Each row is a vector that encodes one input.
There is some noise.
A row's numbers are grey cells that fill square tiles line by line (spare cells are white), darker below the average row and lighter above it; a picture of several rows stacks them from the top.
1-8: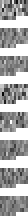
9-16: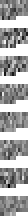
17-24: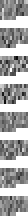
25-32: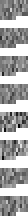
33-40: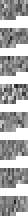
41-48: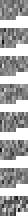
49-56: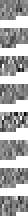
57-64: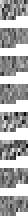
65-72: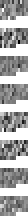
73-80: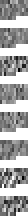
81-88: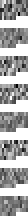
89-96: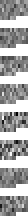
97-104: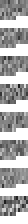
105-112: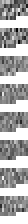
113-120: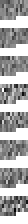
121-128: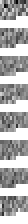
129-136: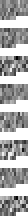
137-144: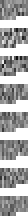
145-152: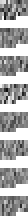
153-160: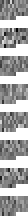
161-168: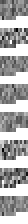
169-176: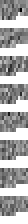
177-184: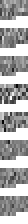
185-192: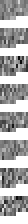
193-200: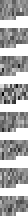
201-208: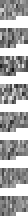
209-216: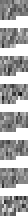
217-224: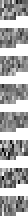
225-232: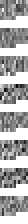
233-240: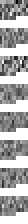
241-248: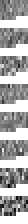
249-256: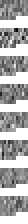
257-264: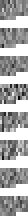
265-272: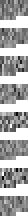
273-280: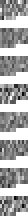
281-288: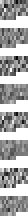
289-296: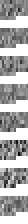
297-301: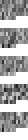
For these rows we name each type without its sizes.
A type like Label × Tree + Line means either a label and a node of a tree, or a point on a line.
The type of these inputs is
Bool × Bool × Bool × Bool × (Circle + Line) + Tree.
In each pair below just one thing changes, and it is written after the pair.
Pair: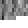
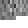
the place on the line
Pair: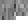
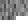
one of the four true/false values
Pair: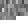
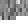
the place on the line
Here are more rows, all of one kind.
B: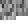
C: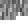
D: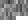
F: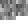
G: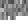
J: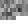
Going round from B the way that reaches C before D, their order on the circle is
B, F, C, D, J, G.
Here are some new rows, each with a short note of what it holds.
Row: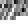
a node of a tree
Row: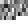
a node of a tree
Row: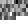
a node of a tree
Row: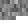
a point on a line and four true/false values
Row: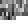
a point on a line and four true/false values
